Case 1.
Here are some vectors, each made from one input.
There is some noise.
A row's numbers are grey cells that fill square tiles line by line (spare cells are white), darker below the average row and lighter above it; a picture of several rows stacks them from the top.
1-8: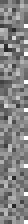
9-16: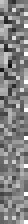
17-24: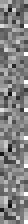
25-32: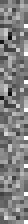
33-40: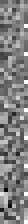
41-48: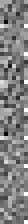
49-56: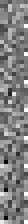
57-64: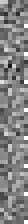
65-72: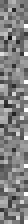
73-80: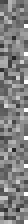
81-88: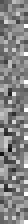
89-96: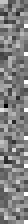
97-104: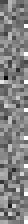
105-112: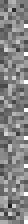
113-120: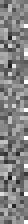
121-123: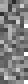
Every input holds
a point on an 8-point circle and a true/false value.
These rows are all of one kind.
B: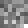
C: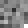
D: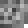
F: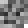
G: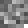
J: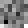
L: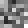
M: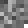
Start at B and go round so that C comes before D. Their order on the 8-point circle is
B, C, D, L, F, J, M, G.
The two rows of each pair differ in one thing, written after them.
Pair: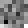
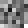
the place on the 8-point circle
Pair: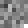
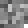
the place on the 8-point circle
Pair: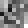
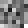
the place on the 8-point circle
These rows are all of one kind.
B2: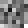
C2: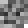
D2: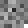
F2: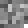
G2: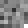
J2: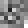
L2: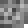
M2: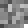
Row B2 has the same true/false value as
C2 and J2.
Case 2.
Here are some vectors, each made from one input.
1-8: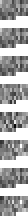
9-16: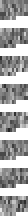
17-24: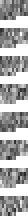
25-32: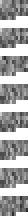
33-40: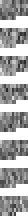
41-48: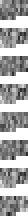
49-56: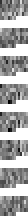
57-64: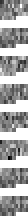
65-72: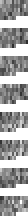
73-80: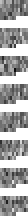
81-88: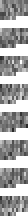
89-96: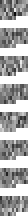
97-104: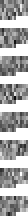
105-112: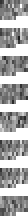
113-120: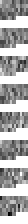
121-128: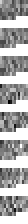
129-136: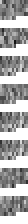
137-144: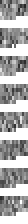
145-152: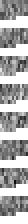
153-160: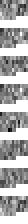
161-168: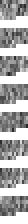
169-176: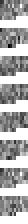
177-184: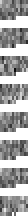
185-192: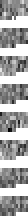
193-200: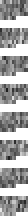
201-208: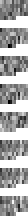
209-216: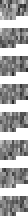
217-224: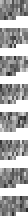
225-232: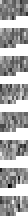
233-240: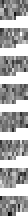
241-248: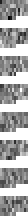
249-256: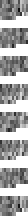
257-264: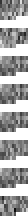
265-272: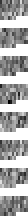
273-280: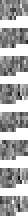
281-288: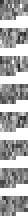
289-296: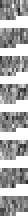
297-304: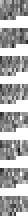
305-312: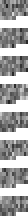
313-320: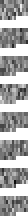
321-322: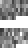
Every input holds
either one of 12 labels, or three true/false values.
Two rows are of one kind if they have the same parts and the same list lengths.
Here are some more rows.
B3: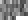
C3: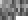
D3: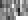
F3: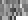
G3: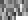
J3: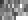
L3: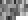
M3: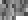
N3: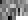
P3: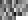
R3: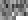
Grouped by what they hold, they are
B3, C3, M3, R3
D3, F3, G3, J3, L3, N3, P3

